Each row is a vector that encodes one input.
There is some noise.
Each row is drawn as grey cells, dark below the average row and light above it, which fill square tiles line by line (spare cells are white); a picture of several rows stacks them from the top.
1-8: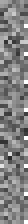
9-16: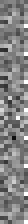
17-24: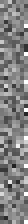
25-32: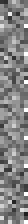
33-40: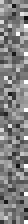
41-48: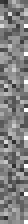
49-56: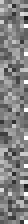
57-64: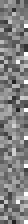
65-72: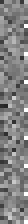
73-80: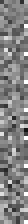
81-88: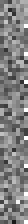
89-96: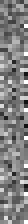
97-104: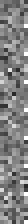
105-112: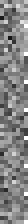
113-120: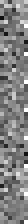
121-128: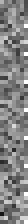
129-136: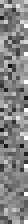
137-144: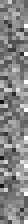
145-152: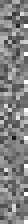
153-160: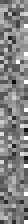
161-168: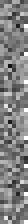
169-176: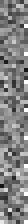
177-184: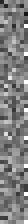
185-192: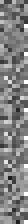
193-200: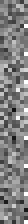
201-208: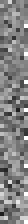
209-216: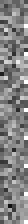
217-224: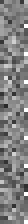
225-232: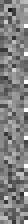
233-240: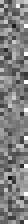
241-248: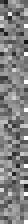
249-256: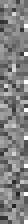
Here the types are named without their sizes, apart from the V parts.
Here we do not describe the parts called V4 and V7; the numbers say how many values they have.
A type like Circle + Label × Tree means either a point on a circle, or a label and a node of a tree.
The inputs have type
Bool × V4 × V7 + Tree.
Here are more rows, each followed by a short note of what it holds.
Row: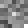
a true/false value, a value of V4 and a value of V7
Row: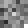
a true/false value, a value of V4 and a value of V7
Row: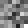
a node of a tree
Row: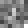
a true/false value, a value of V4 and a value of V7
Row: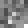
a true/false value, a value of V4 and a value of V7
